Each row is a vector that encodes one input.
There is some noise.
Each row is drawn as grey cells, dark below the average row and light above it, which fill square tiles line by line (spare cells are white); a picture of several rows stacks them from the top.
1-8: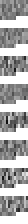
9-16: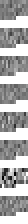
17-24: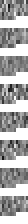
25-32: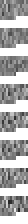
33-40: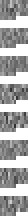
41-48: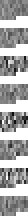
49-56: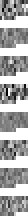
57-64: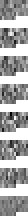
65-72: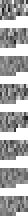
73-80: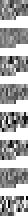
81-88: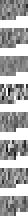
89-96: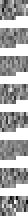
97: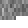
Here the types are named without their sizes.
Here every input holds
a point on a line, together with either a point on a circle, or a fixed value.
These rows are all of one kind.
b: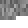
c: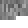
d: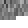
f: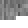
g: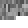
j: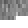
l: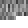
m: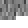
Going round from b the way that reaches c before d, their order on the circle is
b, c, j, d, m, f, g, l.
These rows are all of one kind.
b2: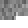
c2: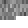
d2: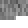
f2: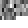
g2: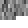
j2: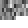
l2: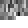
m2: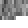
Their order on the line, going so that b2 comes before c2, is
m2, g2, l2, d2, b2, j2, c2, f2.
